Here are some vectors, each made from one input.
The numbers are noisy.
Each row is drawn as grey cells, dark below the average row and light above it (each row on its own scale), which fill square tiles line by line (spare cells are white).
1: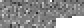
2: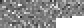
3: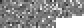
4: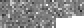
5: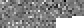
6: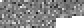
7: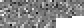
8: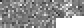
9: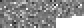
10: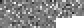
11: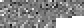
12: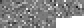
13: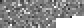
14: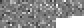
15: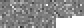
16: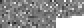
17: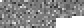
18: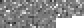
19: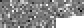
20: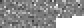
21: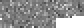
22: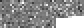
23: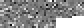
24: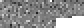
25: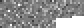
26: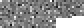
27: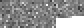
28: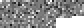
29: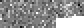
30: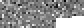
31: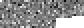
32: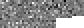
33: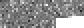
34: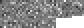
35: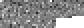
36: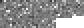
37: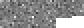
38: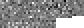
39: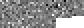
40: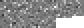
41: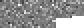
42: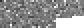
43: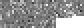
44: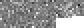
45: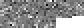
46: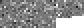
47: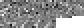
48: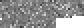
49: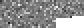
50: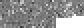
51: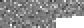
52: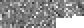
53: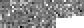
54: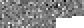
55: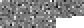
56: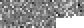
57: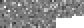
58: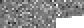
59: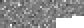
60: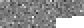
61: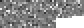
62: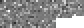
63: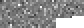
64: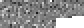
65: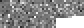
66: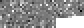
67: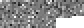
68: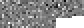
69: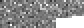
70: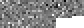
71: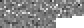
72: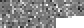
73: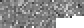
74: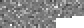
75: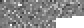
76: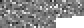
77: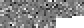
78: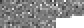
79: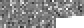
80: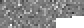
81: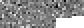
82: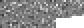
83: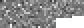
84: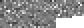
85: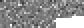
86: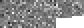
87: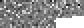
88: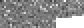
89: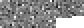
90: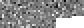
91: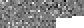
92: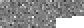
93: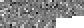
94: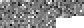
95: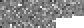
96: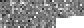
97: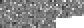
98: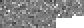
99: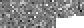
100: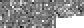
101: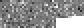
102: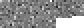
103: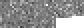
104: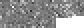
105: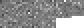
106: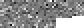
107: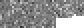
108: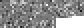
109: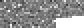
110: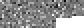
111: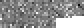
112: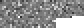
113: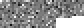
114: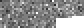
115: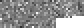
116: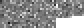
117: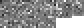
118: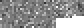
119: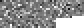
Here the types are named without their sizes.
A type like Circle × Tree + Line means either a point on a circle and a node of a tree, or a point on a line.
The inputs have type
(Circle + Unit) × Line + Tree.
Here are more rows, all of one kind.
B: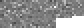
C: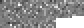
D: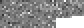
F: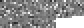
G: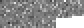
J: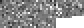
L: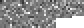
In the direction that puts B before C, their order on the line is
J, D, G, F, B, C, L.
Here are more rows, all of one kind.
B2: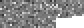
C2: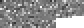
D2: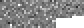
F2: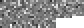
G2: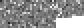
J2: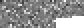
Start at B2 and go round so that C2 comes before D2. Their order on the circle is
B2, F2, C2, D2, J2, G2.
